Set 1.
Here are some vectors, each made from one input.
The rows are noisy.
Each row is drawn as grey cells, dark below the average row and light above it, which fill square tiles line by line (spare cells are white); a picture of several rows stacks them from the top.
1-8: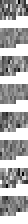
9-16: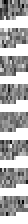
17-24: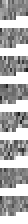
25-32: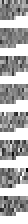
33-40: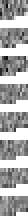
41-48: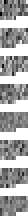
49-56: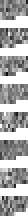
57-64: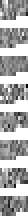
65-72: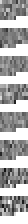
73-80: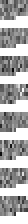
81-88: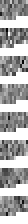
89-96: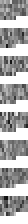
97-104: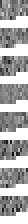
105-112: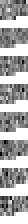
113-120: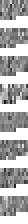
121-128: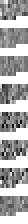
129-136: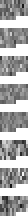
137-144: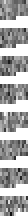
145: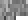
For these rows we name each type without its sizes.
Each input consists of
either four true/false values, or a list of points on a line.
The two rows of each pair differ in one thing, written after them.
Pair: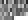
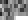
the place on the line in item 2 of the list
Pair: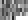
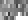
the place on the line in item 1 of the list
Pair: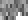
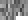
the place on the line in item 2 of the list
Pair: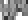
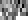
the place on the line in item 2 of the list
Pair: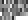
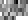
the place on the line in item 2 of the list
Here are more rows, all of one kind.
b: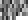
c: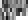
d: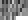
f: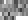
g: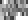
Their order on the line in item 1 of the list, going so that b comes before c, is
g, b, d, c, f.
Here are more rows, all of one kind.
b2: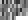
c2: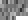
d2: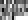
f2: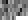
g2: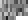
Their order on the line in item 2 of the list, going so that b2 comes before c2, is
f2, d2, b2, c2, g2.
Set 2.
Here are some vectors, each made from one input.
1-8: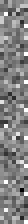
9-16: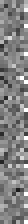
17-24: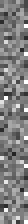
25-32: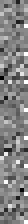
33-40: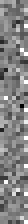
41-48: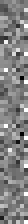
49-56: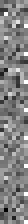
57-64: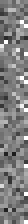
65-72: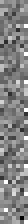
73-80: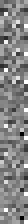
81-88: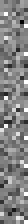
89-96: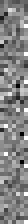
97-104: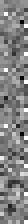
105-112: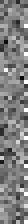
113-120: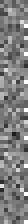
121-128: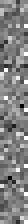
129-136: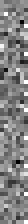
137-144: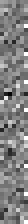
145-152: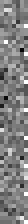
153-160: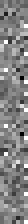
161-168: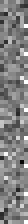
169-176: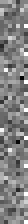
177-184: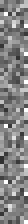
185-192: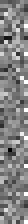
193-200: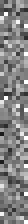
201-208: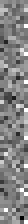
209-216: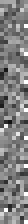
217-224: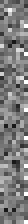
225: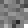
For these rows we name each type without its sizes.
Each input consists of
three true/false values, together with a list of points on a line.
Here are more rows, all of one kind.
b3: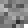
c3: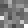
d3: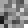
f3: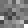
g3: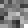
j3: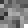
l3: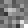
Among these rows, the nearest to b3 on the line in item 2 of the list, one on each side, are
d3 and f3.
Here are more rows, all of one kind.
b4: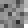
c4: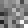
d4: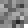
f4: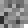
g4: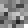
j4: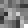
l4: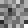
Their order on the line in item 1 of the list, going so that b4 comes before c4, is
b4, d4, g4, j4, f4, l4, c4.
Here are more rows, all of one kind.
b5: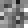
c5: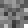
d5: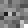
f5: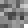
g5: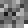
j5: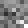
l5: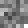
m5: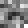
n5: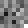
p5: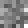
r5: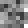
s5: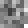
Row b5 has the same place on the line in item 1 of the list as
c5 and r5.
